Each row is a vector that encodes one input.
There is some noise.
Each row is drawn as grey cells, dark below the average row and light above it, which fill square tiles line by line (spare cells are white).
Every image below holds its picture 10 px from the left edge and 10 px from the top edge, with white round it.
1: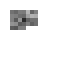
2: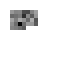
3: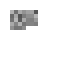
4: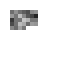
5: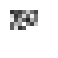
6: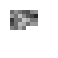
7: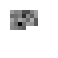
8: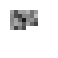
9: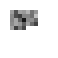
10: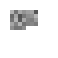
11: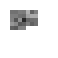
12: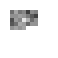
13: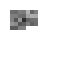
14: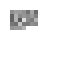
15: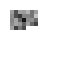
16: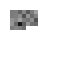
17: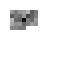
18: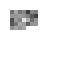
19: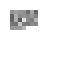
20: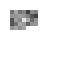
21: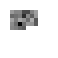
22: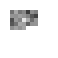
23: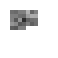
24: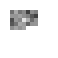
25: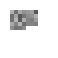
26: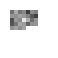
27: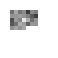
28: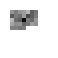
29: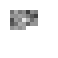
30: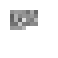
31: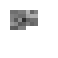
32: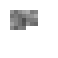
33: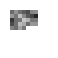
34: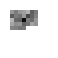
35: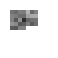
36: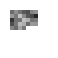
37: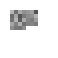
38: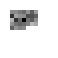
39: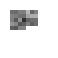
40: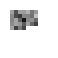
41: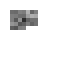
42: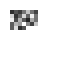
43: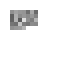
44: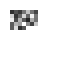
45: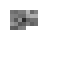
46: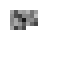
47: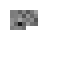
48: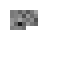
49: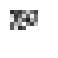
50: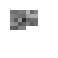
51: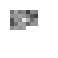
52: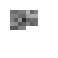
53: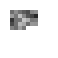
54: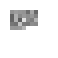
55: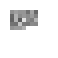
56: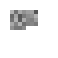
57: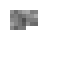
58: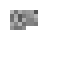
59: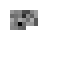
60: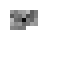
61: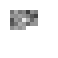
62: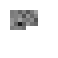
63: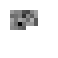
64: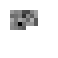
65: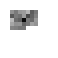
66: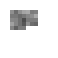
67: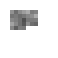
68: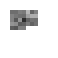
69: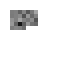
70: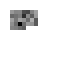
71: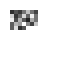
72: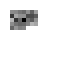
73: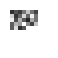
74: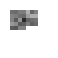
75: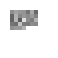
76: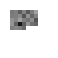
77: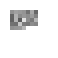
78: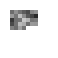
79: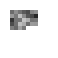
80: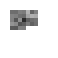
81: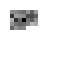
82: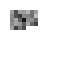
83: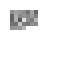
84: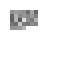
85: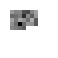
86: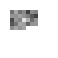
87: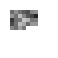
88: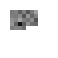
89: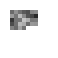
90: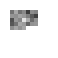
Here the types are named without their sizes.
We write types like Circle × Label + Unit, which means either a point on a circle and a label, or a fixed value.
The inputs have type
Tree + Unit.
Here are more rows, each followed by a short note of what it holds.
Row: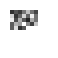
a fixed value
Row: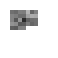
a node of a tree
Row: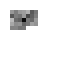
a node of a tree
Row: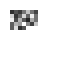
a fixed value
